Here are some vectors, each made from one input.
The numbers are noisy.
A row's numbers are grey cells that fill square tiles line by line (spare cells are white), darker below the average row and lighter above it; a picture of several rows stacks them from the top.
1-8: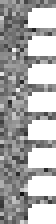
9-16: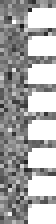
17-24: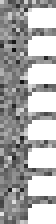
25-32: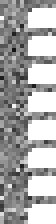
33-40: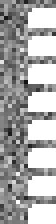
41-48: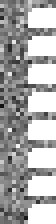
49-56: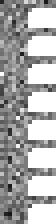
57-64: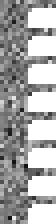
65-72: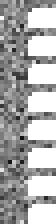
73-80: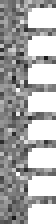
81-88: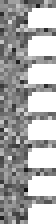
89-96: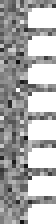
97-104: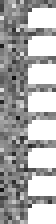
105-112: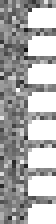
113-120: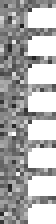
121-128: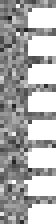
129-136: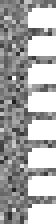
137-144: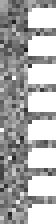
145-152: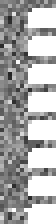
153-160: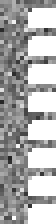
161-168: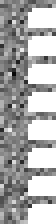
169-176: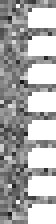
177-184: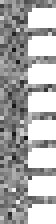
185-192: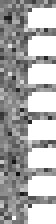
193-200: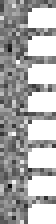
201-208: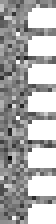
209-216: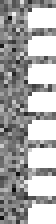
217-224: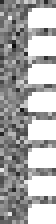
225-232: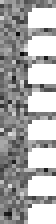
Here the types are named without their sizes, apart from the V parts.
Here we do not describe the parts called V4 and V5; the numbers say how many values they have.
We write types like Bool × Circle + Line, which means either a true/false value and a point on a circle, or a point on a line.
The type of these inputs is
(Bool × (Circle + Unit) + V4 × V5) × Label.
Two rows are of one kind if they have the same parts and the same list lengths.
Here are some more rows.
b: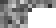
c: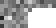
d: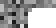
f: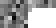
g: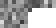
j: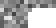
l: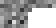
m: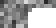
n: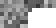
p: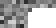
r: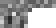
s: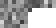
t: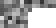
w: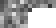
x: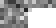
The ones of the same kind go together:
b, p
c, d, f, j, m, x
g, l, n, r, s, t, w

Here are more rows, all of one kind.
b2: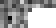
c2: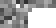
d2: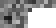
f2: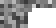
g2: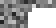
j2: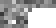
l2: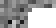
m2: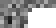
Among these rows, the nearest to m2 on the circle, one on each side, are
f2 and j2.
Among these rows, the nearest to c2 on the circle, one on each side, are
b2 and d2.
